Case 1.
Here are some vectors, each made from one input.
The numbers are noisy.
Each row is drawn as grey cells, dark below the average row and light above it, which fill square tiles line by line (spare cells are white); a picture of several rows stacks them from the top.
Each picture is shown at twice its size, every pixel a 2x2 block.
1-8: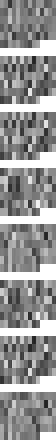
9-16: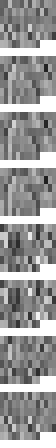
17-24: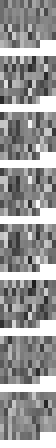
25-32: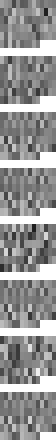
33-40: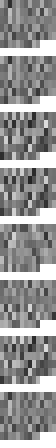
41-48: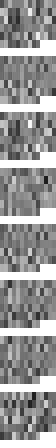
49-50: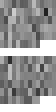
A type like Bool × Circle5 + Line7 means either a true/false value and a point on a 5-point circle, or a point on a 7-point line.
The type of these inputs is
Line5.
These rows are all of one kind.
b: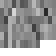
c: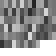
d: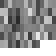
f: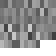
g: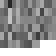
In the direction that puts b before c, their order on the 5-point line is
d, f, b, g, c.
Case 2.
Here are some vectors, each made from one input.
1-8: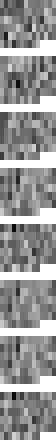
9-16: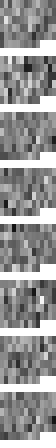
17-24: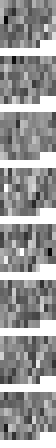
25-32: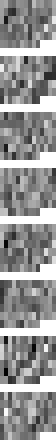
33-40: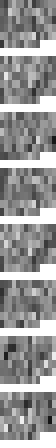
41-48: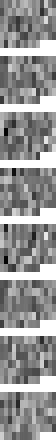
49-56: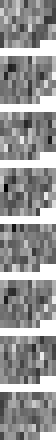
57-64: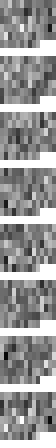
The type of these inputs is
Label10.
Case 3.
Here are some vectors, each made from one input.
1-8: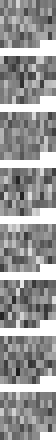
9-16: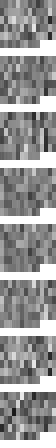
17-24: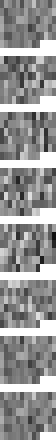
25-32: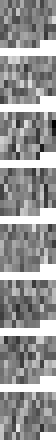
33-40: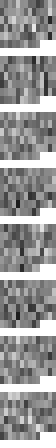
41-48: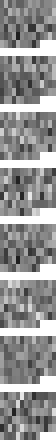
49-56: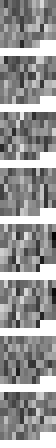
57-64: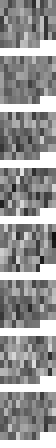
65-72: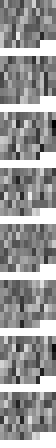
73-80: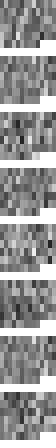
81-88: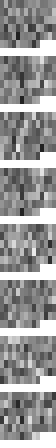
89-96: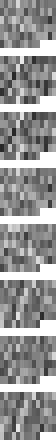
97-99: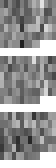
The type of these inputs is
Tree15.
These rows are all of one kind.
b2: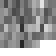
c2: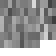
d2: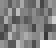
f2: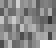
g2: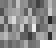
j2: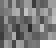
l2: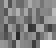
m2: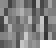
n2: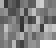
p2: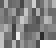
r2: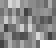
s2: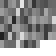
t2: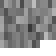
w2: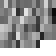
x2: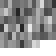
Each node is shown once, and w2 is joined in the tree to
p2.
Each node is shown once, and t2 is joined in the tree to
c2, l2 and p2.
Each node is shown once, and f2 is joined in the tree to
c2, g2 and r2.
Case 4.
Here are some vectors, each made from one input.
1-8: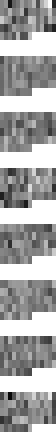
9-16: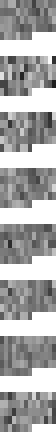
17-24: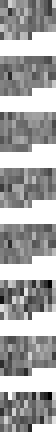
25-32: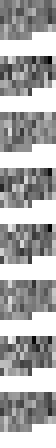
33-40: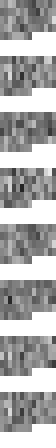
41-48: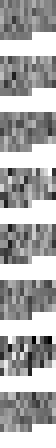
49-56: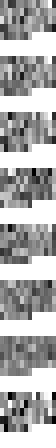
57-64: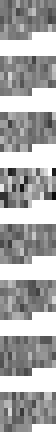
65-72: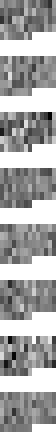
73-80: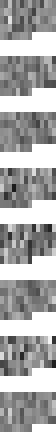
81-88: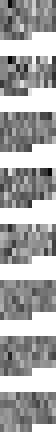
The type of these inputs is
Line11.
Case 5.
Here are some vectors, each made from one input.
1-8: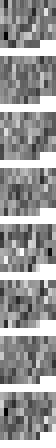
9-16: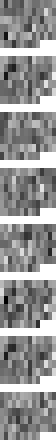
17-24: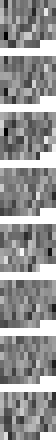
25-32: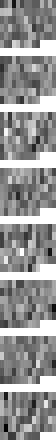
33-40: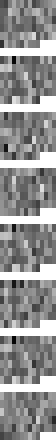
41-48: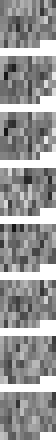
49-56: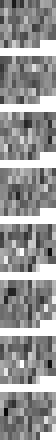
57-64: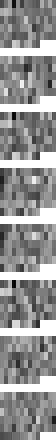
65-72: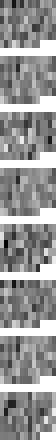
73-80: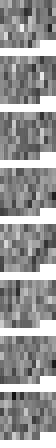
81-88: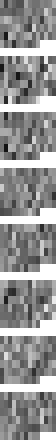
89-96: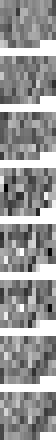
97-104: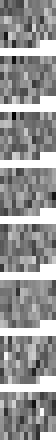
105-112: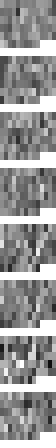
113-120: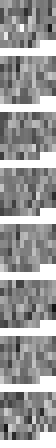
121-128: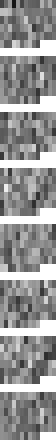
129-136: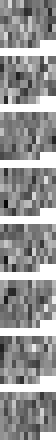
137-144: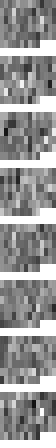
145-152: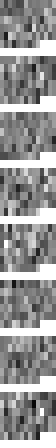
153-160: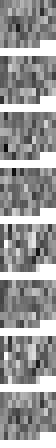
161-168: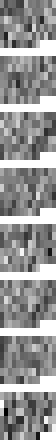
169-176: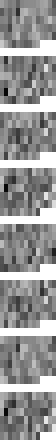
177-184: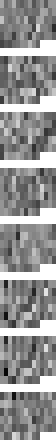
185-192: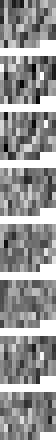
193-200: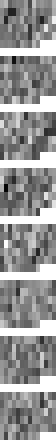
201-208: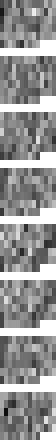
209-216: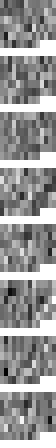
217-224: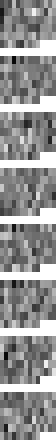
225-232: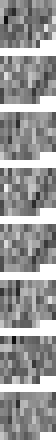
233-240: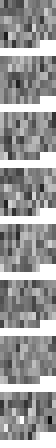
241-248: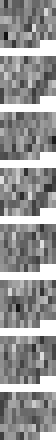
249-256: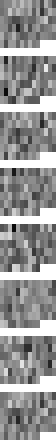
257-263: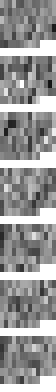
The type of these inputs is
Label10.
